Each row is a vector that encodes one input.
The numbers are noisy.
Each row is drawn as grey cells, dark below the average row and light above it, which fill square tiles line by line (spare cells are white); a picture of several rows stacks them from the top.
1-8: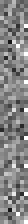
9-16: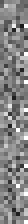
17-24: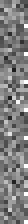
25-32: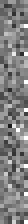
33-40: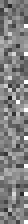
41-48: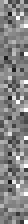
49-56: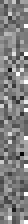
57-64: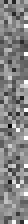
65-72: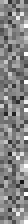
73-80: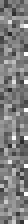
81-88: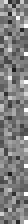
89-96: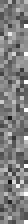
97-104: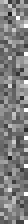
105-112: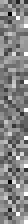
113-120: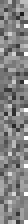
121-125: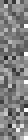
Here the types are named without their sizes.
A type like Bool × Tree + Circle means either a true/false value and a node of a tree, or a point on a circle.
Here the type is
(Bool × Bool × Bool × Bool + Unit) × Label.
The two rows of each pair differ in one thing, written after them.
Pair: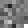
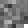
the label
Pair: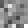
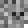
one of the four true/false values
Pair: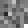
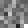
one of the four true/false values
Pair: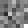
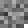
one of the four true/false values
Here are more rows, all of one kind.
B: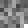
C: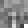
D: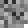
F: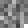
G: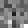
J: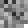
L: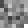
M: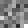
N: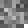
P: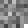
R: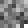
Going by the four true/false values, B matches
F, M and P.
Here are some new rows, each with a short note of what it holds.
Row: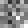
a label
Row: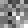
a label
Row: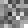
a label
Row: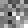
a label
